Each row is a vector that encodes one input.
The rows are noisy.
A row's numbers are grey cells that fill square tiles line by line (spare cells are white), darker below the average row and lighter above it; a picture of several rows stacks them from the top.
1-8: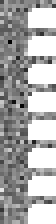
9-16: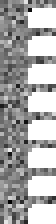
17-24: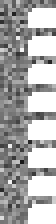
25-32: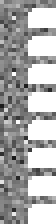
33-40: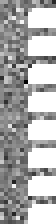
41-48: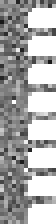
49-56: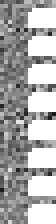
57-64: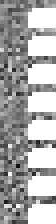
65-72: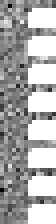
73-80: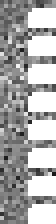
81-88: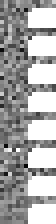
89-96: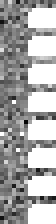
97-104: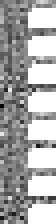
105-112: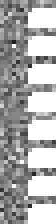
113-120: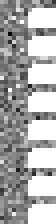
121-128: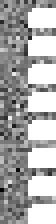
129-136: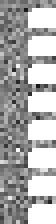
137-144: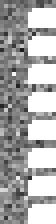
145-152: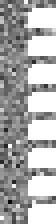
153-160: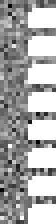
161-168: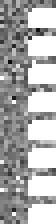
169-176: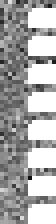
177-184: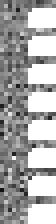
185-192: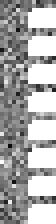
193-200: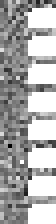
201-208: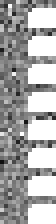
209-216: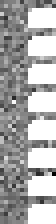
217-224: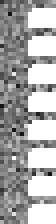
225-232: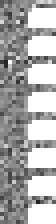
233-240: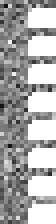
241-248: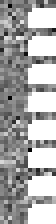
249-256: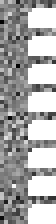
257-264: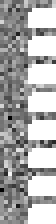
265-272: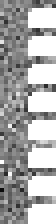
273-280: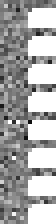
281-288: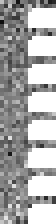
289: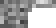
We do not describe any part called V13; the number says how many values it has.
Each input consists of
a point on a 9-point line, together with either three true/false values, or a value of V13.
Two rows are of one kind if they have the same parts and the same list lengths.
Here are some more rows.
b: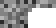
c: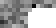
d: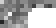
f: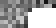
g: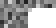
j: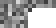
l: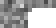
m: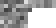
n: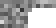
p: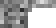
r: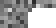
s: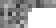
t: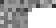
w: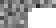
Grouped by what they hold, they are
b, c, d, g, l, m, n, p, r, s, t, w
f, j

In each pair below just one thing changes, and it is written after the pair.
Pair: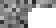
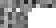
the value of V13
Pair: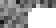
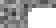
the place on the 9-point line
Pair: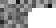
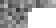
the place on the 9-point line
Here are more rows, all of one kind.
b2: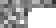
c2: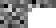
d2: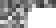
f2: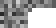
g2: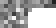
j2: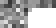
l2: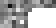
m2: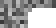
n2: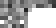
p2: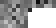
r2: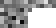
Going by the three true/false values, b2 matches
d2, g2, j2 and n2.
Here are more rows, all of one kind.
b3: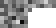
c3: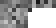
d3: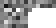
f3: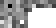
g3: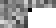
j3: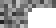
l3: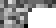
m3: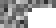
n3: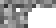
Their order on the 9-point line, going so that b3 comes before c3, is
b3, g3, c3, f3, m3, j3, n3, l3, d3.
